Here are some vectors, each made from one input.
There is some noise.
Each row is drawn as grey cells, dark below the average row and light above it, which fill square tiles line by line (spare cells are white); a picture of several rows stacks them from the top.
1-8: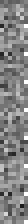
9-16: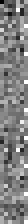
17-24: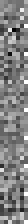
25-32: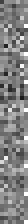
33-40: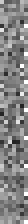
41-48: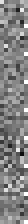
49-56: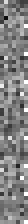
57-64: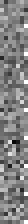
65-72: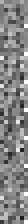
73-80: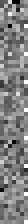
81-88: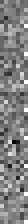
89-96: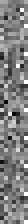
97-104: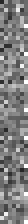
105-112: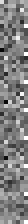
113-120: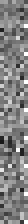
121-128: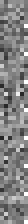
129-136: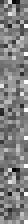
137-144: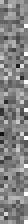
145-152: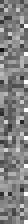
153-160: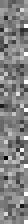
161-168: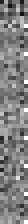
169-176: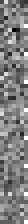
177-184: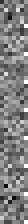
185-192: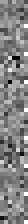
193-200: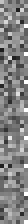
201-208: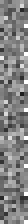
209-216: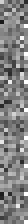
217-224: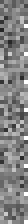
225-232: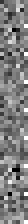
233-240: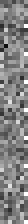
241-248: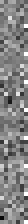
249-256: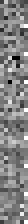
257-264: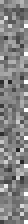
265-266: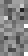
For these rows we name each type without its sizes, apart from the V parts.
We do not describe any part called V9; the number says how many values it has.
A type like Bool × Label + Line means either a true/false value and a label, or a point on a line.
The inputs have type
List(Line + V9) × Tree.
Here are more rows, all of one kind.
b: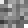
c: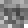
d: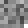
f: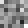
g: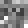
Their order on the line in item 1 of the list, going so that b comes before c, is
b, g, f, d, c.
